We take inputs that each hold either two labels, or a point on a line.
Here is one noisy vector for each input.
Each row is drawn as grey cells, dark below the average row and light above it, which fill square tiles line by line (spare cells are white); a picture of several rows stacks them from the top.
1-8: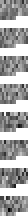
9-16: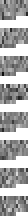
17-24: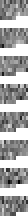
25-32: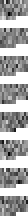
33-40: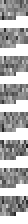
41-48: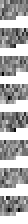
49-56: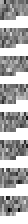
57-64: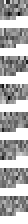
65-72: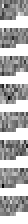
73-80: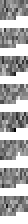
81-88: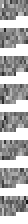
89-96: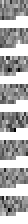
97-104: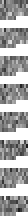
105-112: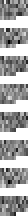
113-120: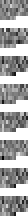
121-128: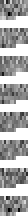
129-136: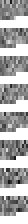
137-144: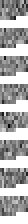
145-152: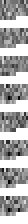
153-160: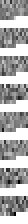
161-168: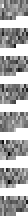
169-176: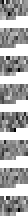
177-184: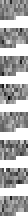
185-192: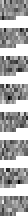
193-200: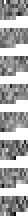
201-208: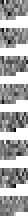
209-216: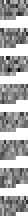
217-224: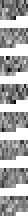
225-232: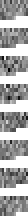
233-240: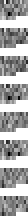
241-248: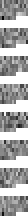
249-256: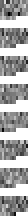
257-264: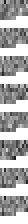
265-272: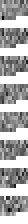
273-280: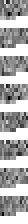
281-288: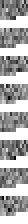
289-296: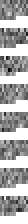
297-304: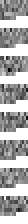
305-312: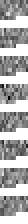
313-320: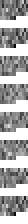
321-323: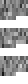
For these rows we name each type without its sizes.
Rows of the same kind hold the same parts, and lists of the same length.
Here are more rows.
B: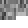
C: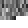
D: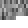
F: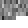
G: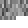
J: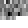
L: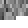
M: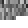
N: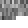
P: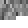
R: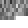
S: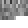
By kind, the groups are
B, D, F, G, L, N, P, R, S
C, J, M

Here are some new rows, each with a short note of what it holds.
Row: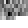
a point on a line
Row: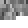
two labels
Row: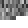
a point on a line
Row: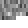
two labels
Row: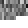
a point on a line
